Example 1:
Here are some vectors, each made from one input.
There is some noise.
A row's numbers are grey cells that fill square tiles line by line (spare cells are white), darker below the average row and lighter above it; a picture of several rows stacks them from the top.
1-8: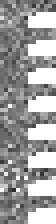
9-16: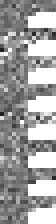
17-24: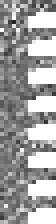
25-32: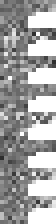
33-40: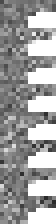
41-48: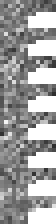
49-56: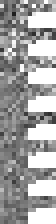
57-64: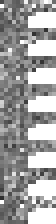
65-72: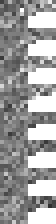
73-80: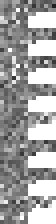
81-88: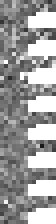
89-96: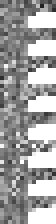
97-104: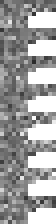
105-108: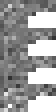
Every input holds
a point on an 11-point line.
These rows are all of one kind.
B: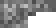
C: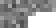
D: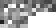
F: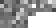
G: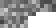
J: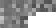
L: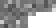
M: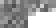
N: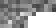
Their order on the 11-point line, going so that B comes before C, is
B, G, F, D, C, M, N, J, L.
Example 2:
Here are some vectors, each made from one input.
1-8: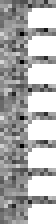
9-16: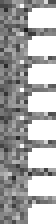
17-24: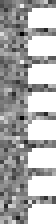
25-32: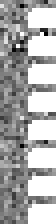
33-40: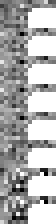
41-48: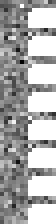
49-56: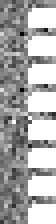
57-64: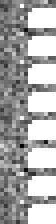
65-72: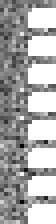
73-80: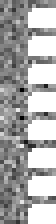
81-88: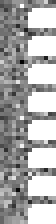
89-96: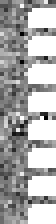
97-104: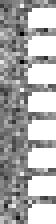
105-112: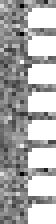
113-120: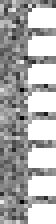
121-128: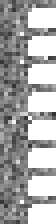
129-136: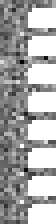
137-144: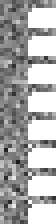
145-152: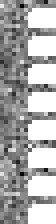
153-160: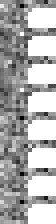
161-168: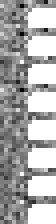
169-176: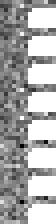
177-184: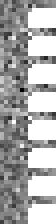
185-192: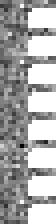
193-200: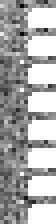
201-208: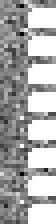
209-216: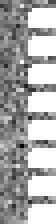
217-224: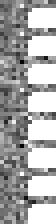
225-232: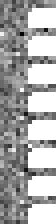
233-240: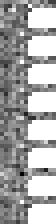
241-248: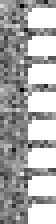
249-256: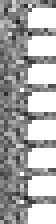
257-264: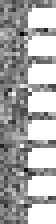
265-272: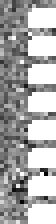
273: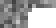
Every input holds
either a fixed value, or three true/false values.
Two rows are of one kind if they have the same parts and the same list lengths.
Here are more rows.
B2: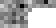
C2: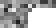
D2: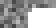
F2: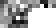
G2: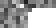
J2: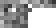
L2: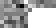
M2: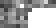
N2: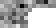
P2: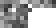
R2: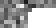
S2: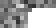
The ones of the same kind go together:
B2, C2, D2, G2, J2, L2, M2, N2, P2, R2, S2
F2

